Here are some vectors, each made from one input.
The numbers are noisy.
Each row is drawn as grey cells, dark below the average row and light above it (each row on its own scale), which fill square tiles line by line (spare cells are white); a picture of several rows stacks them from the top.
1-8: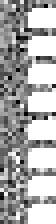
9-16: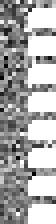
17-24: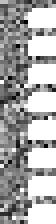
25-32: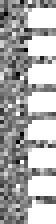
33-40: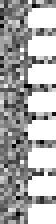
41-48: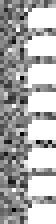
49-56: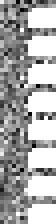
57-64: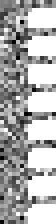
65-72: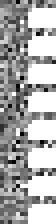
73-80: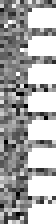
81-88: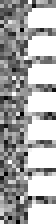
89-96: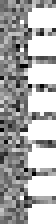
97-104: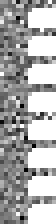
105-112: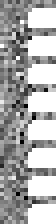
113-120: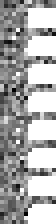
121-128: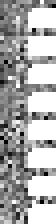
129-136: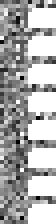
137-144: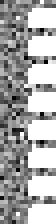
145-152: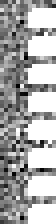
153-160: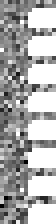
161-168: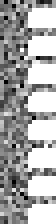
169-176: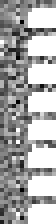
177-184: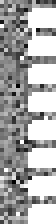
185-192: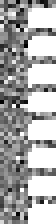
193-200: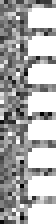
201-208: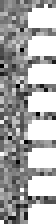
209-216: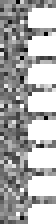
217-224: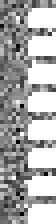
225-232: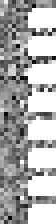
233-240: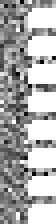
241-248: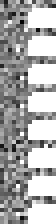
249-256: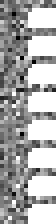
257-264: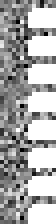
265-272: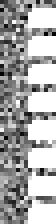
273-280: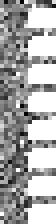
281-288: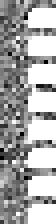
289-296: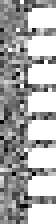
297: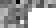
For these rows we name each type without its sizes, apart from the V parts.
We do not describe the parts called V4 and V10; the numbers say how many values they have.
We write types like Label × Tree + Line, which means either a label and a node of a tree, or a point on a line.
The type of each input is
(Label + Line) × V4 × V10.
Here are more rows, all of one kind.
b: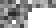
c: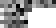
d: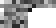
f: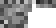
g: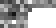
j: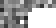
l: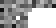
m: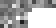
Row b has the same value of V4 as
f and g.
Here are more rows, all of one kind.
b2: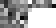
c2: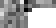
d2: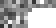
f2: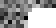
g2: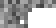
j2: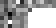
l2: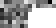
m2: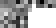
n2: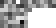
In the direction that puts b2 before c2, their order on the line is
f2, b2, c2, l2, g2, m2, n2, j2, d2.
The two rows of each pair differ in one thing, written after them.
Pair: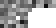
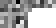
the value of V4
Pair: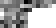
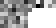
the value of V4
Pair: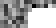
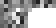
the value of V4
